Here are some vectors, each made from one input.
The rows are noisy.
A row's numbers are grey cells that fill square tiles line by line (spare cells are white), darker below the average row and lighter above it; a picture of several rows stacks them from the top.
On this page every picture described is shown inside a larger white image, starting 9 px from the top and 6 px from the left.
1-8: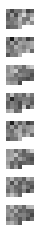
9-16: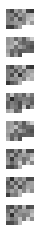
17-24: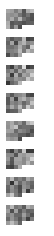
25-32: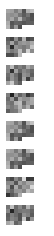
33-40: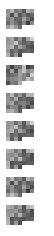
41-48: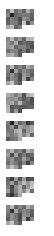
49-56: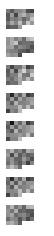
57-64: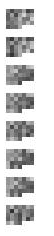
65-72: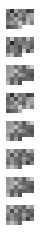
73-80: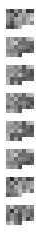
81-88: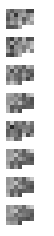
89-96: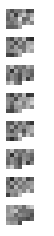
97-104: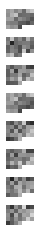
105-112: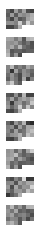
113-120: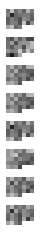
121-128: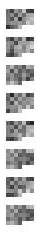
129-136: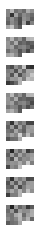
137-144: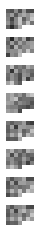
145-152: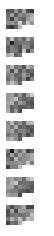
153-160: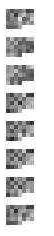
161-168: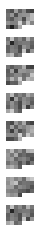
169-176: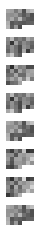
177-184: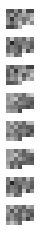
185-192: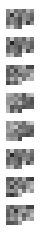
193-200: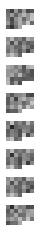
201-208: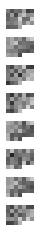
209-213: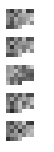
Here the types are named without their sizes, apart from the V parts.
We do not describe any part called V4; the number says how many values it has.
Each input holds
either a point on a circle, a true/false value and a value of V4, or a point on a line.
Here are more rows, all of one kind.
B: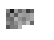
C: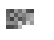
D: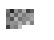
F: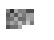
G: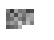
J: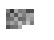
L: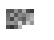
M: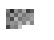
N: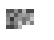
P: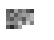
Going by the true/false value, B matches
D, M and N.
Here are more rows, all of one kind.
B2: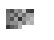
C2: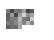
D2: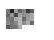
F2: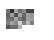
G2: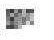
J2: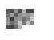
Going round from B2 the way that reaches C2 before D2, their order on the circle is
B2, G2, C2, D2, F2, J2.
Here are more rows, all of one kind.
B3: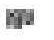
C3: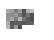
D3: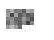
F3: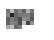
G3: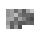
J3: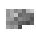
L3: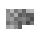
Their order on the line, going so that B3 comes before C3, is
F3, B3, D3, L3, J3, G3, C3.
